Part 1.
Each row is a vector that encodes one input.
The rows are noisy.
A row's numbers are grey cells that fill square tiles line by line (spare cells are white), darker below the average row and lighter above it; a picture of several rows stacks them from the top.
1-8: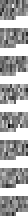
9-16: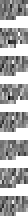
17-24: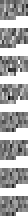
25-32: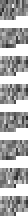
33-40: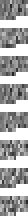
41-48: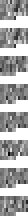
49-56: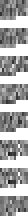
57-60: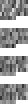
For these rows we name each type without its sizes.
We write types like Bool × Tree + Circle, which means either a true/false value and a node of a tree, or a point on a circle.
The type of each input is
Bool × Bool × Bool + Line.
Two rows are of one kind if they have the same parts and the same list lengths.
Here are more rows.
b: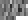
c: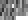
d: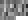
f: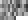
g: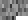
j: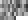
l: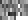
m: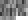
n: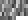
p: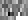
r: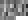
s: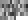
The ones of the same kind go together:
b, c, d, g, m, n, r
f, j, l, p, s

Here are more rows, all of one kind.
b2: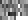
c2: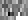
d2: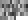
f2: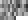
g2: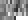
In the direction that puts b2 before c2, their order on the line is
g2, f2, d2, b2, c2.
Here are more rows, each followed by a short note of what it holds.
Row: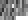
three true/false values
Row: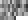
a point on a line
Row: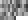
a point on a line
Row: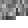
three true/false values
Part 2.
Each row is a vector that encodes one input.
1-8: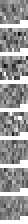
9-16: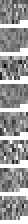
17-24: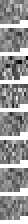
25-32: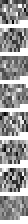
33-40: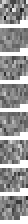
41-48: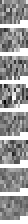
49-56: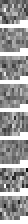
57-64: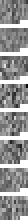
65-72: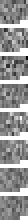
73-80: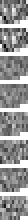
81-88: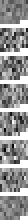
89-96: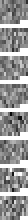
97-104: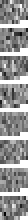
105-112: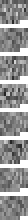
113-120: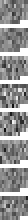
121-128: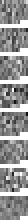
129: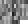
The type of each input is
Line7 + Line8.
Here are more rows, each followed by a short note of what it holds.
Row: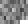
a point on an 8-point line
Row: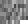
a point on a 7-point line
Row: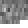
a point on an 8-point line
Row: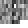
a point on an 8-point line
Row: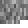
a point on a 7-point line
